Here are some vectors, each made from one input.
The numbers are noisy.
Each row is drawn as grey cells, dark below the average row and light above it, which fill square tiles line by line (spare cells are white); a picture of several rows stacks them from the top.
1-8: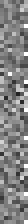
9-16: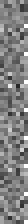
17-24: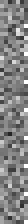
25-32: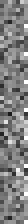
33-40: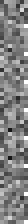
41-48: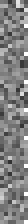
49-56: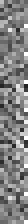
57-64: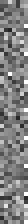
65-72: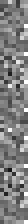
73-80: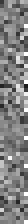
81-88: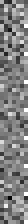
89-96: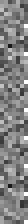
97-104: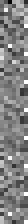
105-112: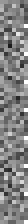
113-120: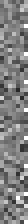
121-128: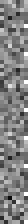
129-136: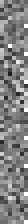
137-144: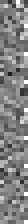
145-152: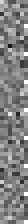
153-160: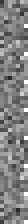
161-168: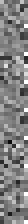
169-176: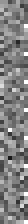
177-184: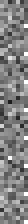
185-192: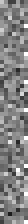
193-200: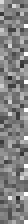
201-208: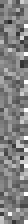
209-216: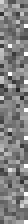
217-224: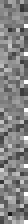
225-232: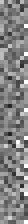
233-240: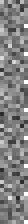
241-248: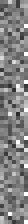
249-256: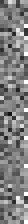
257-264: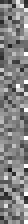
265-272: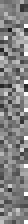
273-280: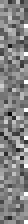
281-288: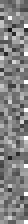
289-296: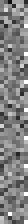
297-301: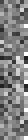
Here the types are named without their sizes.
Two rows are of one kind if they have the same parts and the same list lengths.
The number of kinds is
2.
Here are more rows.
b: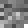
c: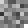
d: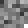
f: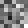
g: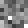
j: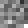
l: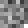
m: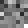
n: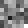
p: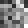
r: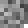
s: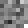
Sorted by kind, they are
b, c, d, g, j, l, m, n, r, s
f, p

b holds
five true/false values.
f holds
a point on a line.
